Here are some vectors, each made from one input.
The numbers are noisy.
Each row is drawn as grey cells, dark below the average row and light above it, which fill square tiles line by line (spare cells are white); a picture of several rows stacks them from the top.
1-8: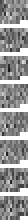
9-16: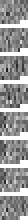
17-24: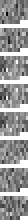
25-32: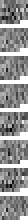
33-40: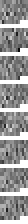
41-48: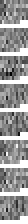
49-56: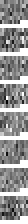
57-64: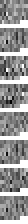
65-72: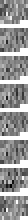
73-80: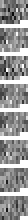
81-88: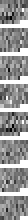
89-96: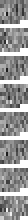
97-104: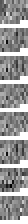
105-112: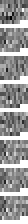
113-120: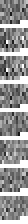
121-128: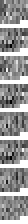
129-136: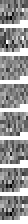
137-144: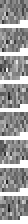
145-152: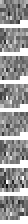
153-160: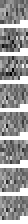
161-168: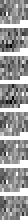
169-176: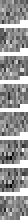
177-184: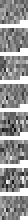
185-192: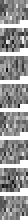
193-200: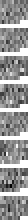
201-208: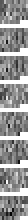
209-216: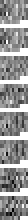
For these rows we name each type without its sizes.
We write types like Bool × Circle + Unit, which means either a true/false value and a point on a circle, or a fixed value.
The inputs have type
(Bool × Bool × Bool + Unit) × Line.
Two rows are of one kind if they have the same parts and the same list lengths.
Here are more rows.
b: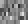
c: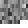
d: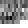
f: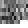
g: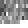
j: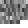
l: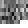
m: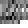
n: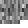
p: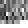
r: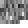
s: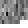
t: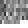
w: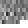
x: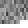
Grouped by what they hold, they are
b, c, g, j, n, r, s, t, w, x
d, f, l, m, p

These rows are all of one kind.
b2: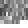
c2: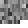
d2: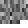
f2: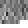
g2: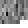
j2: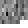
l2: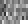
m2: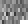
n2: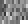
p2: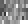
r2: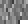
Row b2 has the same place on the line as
l2, n2 and p2.
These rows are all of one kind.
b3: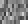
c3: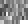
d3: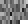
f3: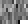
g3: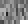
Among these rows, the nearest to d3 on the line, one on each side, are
b3 and f3.
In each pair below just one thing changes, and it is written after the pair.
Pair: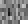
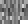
one of the three true/false values
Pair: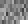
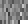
the place on the line
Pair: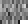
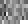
the place on the line
